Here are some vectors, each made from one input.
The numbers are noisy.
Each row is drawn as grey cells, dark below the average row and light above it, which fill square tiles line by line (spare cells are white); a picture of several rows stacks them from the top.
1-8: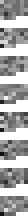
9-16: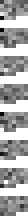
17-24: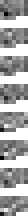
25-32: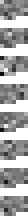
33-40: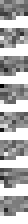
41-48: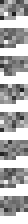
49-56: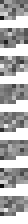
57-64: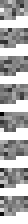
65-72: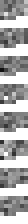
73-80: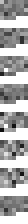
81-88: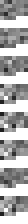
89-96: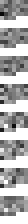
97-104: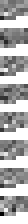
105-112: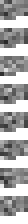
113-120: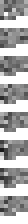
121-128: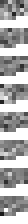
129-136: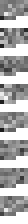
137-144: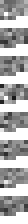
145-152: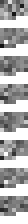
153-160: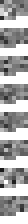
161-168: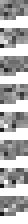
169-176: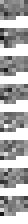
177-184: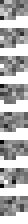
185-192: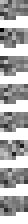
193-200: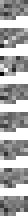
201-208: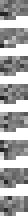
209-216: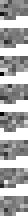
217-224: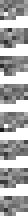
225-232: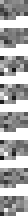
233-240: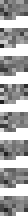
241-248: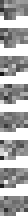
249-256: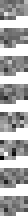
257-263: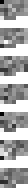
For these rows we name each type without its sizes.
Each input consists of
either a point on a line and four true/false values, or a node of a tree.
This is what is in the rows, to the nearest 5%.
About 80% of them hold a point on a line and four true/false values. The rest hold a node of a tree.
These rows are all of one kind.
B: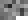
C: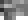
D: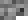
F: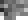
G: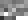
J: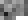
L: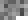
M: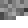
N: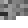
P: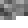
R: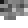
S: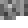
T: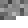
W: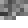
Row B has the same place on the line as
D, L, M and T.
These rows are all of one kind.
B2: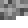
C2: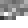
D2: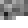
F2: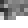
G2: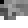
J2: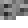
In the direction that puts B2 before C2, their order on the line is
G2, F2, D2, J2, B2, C2.
